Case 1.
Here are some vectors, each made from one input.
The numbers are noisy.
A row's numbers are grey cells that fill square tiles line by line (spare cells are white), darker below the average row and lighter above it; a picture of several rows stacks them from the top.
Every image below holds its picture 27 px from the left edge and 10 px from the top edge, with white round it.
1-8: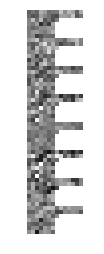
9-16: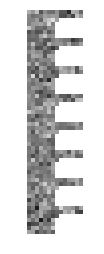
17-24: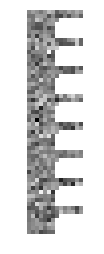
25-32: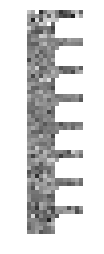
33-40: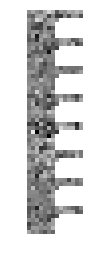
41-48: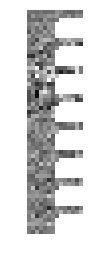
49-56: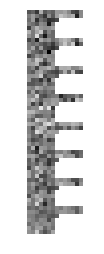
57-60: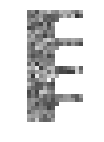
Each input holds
either a point on a 6-point line, or a node of an 8-node tree.
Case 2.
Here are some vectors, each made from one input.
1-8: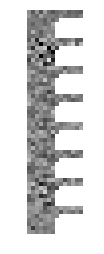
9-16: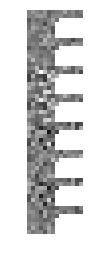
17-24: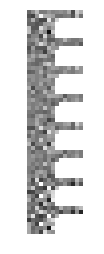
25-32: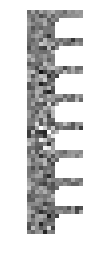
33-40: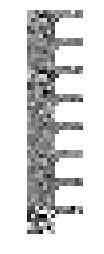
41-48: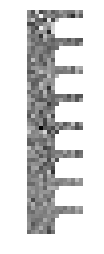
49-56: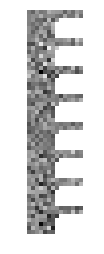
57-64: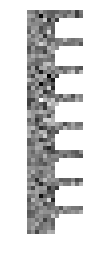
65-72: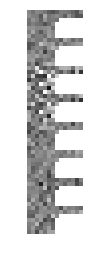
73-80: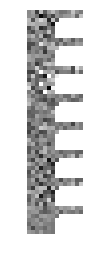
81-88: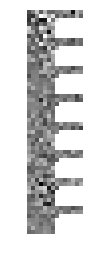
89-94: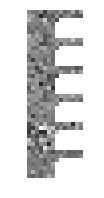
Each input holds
a point on a 6-point circle and a true/false value.
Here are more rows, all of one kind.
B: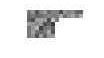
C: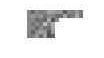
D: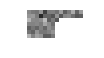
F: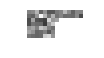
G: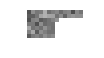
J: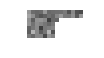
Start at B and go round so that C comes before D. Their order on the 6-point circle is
B, G, C, J, D, F.
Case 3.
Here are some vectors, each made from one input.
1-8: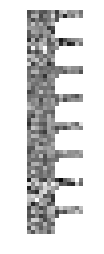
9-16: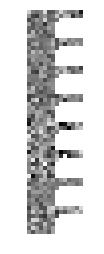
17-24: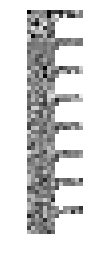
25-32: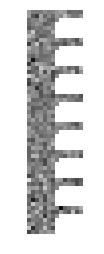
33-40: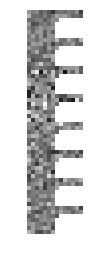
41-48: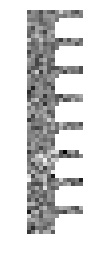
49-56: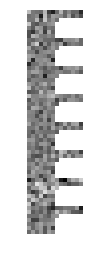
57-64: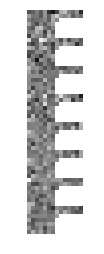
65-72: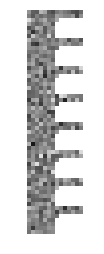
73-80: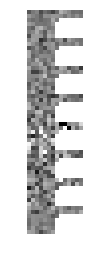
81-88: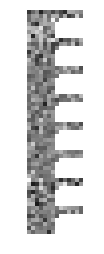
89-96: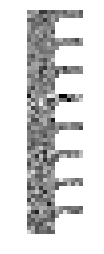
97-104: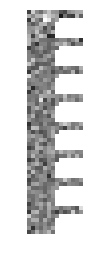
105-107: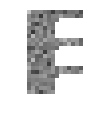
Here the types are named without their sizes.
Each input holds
either a label, or four true/false values.
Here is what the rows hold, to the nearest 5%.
About 10% of them hold a label. The rest hold four true/false values.
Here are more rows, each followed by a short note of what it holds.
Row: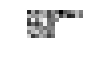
a label
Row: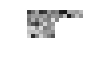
a label
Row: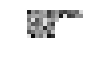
a label
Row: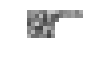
four true/false values
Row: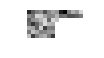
a label
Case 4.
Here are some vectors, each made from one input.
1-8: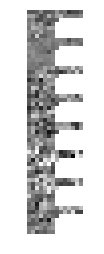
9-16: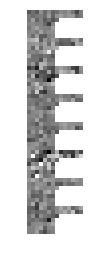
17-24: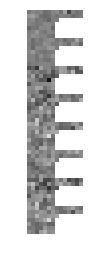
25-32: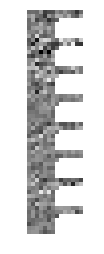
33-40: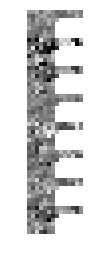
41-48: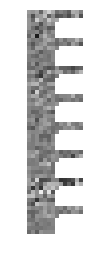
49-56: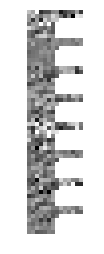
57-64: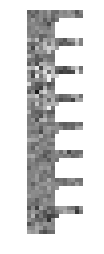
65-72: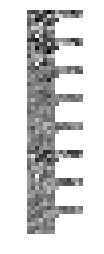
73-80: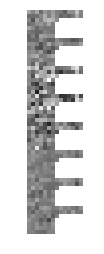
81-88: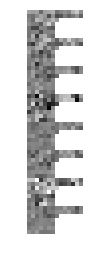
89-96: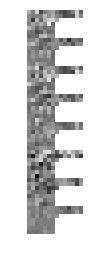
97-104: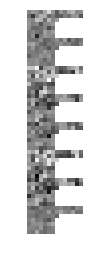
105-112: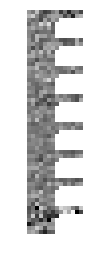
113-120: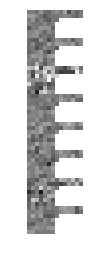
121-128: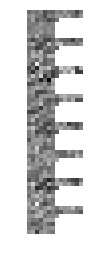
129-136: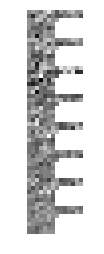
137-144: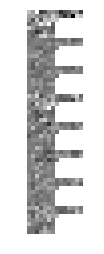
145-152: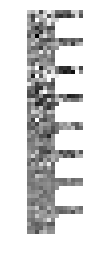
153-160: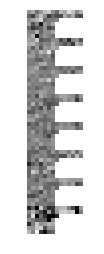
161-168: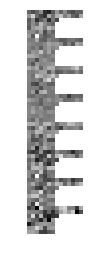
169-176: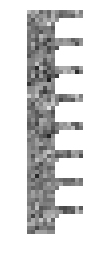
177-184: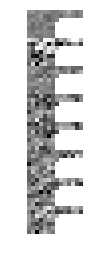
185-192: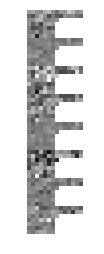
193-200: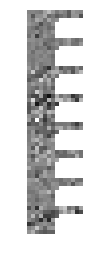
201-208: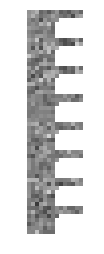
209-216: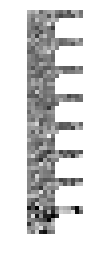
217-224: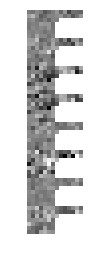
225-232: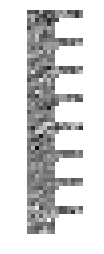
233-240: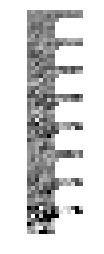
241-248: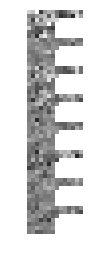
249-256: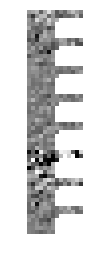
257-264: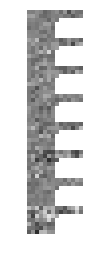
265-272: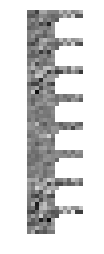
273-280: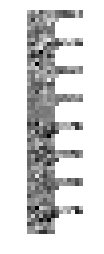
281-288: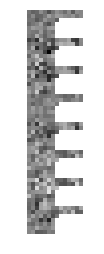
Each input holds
a list of up to two points on a 6-point line.
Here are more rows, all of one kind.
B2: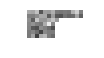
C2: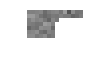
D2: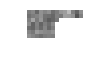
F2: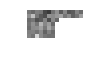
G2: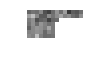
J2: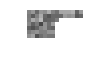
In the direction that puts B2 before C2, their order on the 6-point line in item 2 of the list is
B2, G2, F2, J2, C2, D2.
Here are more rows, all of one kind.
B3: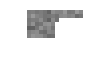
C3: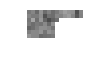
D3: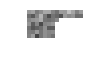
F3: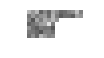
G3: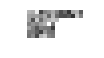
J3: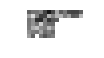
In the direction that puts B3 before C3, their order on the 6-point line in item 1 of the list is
F3, B3, G3, J3, D3, C3.
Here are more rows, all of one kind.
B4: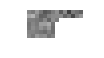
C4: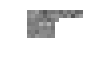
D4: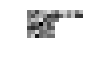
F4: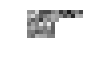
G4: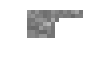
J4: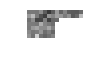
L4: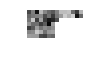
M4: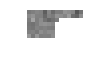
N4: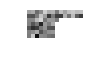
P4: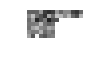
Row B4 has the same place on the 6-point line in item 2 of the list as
G4 and P4.
